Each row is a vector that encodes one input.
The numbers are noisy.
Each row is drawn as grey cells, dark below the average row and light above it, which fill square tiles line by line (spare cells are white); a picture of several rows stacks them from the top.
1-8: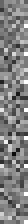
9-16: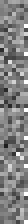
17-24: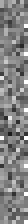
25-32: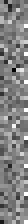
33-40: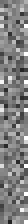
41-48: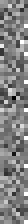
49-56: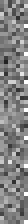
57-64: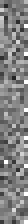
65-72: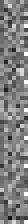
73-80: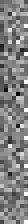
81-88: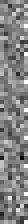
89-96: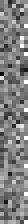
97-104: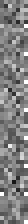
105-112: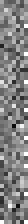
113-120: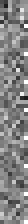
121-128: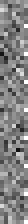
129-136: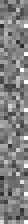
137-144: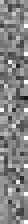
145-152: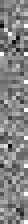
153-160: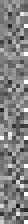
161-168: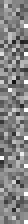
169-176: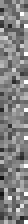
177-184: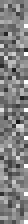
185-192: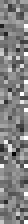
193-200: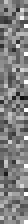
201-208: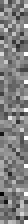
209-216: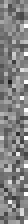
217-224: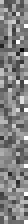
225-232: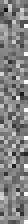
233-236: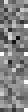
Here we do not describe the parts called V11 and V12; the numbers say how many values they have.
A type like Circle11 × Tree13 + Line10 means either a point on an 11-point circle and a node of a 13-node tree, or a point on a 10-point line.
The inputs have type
(Bool × V12 + Tree8) × V11.
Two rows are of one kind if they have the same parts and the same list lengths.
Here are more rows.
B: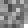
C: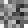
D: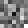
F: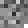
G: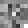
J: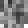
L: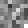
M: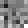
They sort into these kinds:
B, G, L
C, D, F, J, M

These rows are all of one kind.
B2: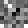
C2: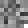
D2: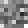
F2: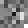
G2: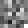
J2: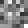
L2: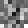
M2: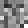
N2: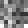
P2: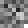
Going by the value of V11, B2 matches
F2, G2, L2 and P2.
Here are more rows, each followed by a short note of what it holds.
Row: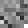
a true/false value, a value of V11 and a value of V12
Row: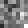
a true/false value, a value of V11 and a value of V12
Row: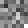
a node of an 8-node tree and a value of V11
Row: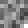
a true/false value, a value of V11 and a value of V12
